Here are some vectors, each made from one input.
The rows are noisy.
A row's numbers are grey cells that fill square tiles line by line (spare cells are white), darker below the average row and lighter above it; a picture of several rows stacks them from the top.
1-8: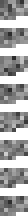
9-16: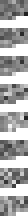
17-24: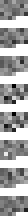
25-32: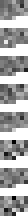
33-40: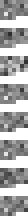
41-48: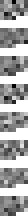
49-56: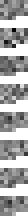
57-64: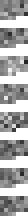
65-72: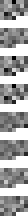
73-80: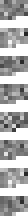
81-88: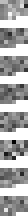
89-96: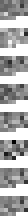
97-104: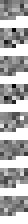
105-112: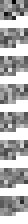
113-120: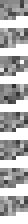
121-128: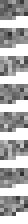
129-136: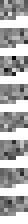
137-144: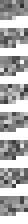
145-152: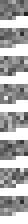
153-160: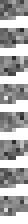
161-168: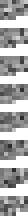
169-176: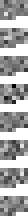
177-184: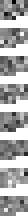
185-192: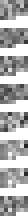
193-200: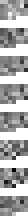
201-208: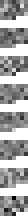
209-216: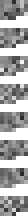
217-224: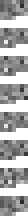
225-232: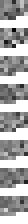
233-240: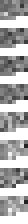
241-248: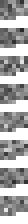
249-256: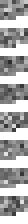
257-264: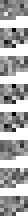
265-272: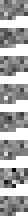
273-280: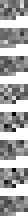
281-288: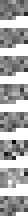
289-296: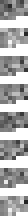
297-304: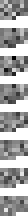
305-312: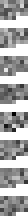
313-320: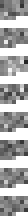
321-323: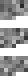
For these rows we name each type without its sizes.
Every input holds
either a point on a circle and a true/false value, or a node of a tree.
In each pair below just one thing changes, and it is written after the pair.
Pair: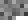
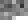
the place on the circle
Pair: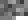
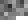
the place on the circle
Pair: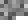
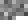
the true/false value
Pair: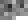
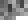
the true/false value
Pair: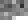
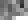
the true/false value
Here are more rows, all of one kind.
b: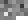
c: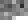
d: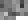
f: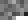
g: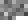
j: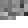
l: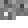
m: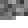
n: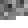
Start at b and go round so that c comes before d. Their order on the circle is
b, l, g, f, m, n, c, d, j.
